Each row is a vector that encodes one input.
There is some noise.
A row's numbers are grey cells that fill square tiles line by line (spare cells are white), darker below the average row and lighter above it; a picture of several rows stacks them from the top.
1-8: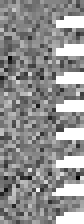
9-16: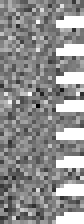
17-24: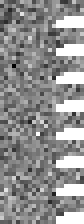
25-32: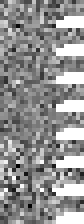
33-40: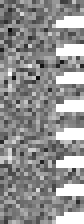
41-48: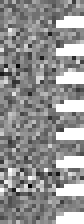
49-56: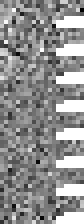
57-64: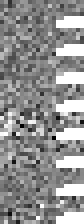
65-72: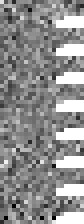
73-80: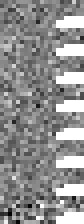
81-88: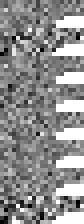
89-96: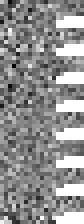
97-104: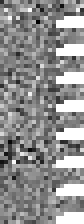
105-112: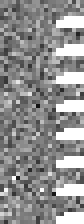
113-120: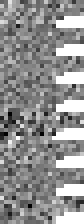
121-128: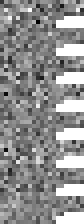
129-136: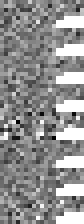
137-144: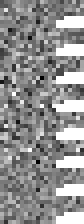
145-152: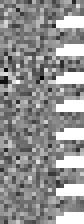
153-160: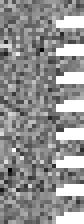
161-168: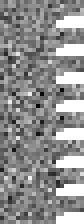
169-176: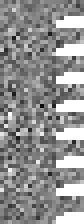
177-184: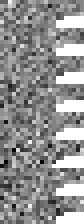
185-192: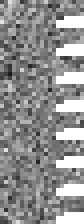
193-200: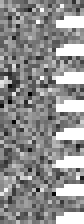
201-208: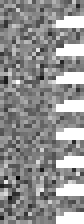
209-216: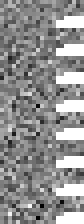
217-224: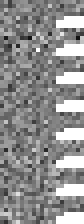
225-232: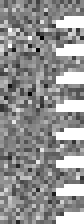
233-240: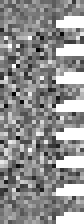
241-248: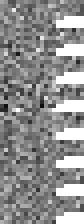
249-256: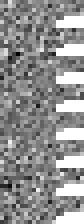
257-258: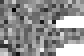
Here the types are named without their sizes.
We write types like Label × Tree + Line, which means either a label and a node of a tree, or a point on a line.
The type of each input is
Bool × Bool × Bool × Bool.
